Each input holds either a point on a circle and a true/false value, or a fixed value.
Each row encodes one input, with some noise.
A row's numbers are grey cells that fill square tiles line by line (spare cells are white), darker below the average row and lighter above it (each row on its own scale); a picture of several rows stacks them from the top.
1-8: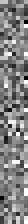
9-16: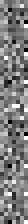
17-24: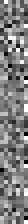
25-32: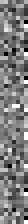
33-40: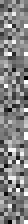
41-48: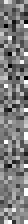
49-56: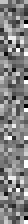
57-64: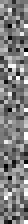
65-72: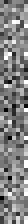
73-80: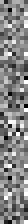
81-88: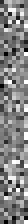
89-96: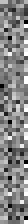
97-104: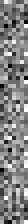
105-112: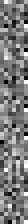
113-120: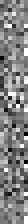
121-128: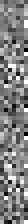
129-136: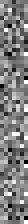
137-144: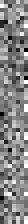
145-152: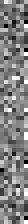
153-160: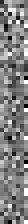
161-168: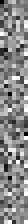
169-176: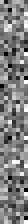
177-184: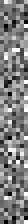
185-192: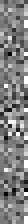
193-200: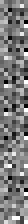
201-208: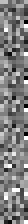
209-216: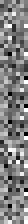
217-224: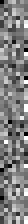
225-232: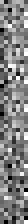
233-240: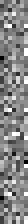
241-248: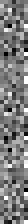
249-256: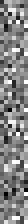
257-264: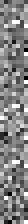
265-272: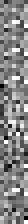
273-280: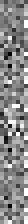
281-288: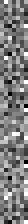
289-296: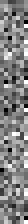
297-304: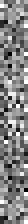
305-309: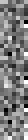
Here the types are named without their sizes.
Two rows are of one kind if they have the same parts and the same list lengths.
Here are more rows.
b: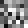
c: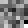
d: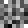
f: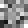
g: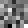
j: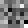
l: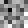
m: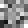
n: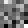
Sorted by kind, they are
b, c, d, g, j, l, n
f, m

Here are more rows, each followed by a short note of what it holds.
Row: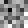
a point on a circle and a true/false value
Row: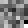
a point on a circle and a true/false value
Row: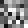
a point on a circle and a true/false value
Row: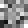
a fixed value
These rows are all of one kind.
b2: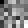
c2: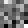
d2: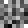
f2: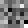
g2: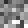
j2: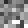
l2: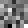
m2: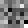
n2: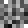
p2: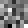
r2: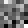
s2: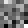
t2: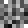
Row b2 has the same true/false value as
g2 and j2.
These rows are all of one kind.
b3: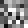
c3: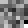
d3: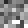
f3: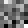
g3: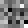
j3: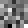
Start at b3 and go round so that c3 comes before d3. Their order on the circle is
b3, f3, c3, g3, d3, j3.
